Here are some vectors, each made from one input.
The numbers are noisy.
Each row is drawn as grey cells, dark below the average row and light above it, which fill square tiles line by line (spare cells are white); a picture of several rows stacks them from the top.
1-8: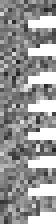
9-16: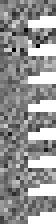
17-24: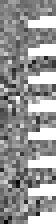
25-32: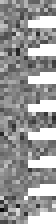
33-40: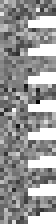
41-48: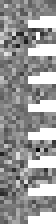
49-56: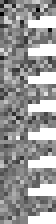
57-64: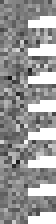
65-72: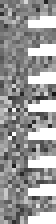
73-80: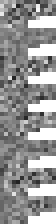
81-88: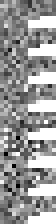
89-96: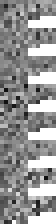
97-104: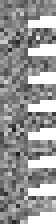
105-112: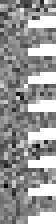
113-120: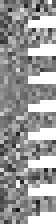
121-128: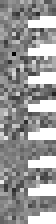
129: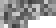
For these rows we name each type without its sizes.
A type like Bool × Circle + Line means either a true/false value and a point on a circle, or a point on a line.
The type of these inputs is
List(Line).
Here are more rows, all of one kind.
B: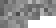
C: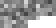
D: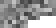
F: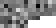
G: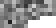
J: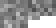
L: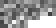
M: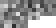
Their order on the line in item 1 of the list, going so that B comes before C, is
M, B, L, D, C, F, G, J.
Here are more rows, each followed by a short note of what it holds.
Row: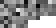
the empty list
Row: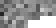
a list of two items
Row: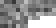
a list of one item
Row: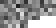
a list of two items
